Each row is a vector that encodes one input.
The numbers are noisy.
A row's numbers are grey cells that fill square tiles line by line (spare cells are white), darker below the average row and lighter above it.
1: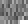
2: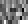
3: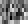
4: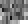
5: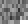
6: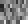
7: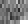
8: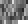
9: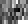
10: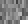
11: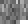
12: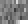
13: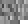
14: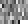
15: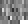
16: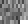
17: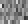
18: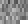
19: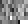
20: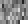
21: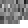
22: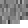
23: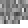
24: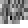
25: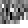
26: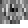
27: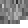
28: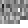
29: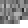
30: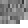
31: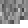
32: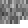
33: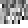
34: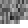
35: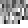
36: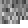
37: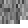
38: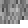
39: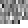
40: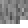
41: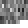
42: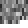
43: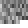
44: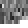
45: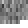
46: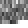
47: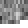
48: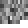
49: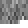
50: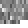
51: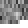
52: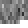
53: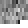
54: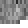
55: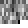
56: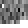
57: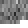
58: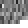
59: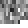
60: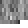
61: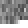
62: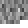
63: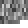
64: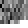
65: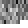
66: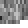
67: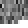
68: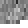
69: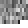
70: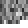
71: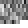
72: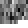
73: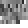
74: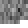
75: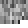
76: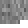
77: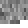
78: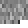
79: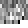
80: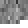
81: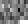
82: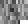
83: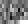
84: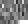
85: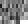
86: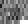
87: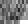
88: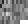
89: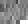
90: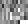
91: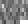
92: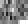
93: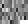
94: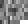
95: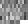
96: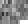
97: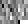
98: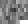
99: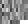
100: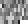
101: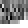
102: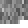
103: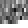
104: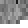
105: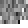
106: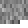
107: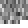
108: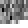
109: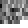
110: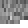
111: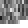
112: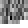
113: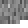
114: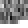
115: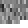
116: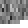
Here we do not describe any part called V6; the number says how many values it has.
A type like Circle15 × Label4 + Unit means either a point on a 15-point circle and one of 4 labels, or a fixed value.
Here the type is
Bool × Circle5 × (Line5 + V6).
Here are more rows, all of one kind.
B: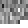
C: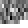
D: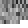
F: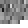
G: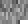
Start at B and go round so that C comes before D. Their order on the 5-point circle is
B, F, C, G, D.
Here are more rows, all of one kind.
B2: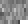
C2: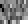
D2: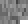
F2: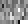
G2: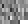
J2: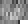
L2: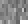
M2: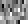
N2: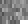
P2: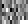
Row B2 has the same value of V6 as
J2 and P2.
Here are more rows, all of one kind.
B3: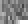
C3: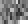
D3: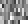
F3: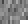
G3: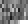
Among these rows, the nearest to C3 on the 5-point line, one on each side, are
B3 and F3.
